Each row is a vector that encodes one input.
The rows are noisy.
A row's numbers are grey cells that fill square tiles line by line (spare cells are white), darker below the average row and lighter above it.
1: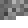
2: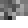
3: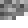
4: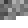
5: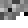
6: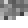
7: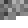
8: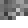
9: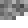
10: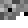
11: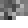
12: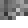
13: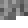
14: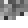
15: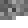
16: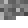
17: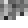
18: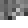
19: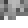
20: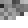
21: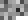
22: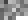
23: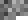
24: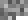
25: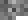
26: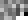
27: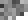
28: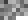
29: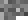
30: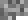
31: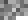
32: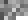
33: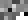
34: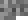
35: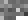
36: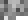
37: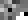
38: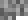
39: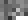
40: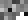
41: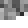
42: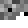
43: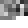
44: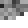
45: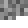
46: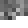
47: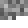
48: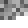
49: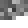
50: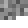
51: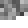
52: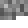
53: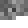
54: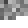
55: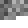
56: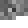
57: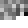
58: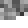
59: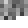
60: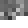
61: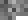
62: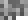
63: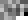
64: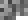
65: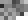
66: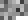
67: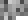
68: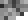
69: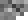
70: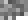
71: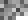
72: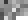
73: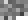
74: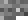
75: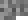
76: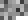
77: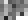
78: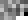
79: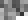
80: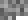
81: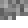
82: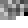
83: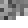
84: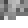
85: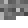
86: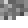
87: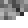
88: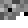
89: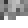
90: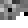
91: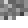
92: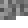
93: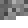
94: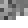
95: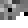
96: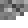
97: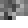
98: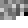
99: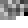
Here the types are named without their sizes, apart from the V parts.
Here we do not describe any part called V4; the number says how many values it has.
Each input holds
a point on a line, together with either a point on a line and a true/false value, or a value of V4.
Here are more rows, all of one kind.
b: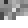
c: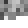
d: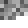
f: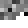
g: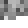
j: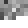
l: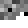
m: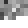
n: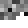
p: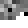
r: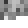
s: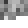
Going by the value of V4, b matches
d, j and m.
